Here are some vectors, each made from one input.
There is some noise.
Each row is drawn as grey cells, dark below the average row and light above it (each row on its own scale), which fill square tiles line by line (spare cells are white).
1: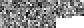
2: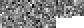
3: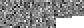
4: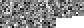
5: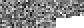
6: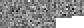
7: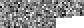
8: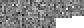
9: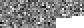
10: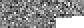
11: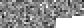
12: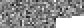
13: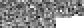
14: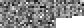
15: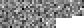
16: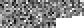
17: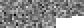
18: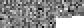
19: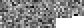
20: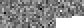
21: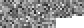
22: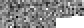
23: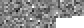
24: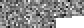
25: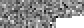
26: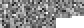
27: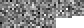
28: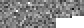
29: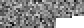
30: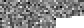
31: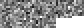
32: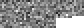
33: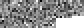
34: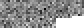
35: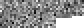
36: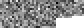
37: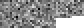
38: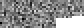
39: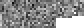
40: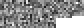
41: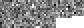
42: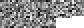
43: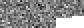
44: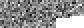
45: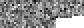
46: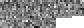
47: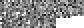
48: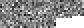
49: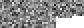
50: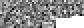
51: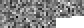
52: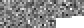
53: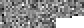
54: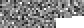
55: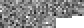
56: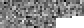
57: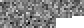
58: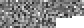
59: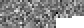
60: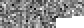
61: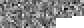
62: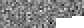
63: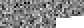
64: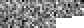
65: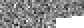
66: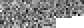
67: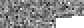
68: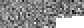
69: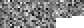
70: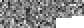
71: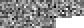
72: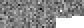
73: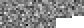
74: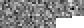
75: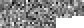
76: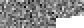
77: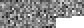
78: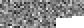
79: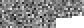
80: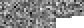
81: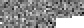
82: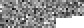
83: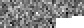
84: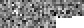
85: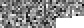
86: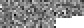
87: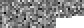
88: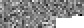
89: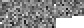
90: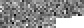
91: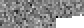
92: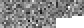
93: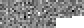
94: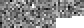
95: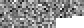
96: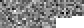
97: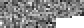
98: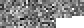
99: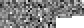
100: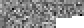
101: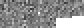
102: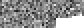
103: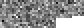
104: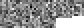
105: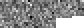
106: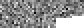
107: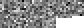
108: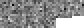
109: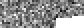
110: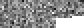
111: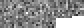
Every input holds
a node of a 19-node tree.
